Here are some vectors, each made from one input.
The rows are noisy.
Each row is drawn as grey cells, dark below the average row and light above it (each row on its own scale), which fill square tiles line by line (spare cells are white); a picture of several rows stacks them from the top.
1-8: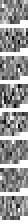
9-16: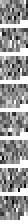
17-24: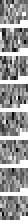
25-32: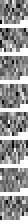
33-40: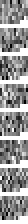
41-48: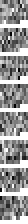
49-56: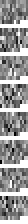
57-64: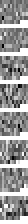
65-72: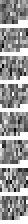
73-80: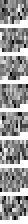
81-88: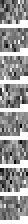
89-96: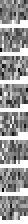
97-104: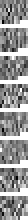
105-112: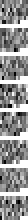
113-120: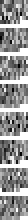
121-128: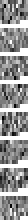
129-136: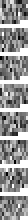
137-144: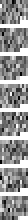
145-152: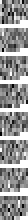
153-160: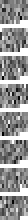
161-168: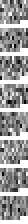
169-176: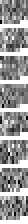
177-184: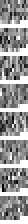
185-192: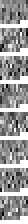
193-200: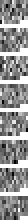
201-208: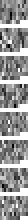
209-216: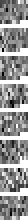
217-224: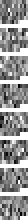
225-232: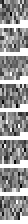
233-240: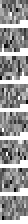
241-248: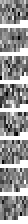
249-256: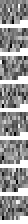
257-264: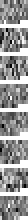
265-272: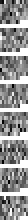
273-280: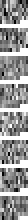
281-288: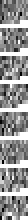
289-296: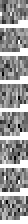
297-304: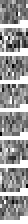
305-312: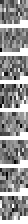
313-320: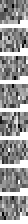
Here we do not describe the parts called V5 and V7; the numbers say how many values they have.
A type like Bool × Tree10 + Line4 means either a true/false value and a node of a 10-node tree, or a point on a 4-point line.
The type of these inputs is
Bool × Bool × Bool × (Line12 + V7) + Line8 × V5.
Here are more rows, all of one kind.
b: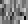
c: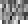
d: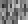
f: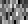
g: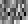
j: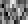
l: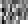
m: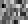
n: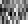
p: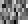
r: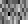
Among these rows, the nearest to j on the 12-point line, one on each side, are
f and m.
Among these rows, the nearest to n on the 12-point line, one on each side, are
l and r.
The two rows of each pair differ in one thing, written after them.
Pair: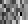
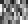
one of the three true/false values
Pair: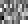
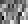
the value of V7
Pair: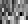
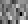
one of the three true/false values
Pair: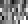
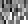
the value of V7
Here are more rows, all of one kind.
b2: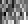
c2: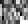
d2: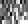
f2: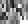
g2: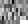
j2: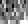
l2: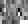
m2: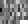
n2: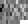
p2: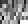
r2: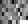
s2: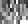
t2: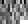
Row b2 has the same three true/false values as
d2, m2, n2 and t2.
